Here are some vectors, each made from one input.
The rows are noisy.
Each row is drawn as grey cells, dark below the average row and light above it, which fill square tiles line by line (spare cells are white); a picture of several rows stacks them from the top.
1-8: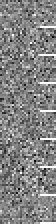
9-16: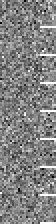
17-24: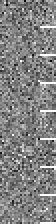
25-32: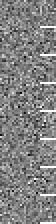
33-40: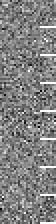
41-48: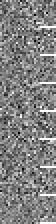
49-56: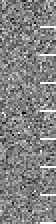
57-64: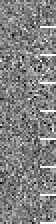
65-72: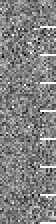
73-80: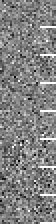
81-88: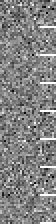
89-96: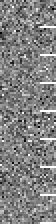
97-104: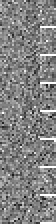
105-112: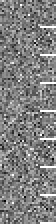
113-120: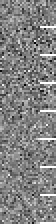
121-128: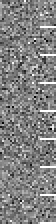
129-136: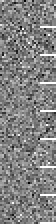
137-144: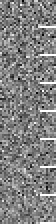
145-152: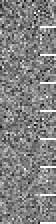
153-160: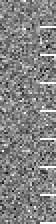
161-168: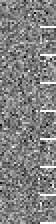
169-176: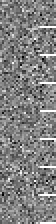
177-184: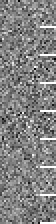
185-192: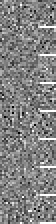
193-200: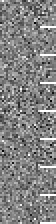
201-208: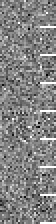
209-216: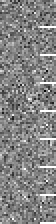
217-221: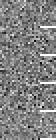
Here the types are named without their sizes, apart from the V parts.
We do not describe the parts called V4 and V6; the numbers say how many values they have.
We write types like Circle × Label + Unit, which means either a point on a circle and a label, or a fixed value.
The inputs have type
Line × List(V6) + Tree × (Tree + V4).
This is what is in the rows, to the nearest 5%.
About 55% of them hold a point on a line, together with a list of values of V6. The rest hold a node of a tree, together with either a node of a tree, or a value of V4.
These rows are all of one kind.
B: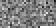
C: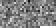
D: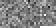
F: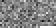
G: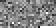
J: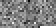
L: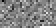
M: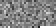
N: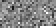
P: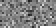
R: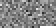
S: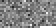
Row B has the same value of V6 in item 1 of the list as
G, M and N.
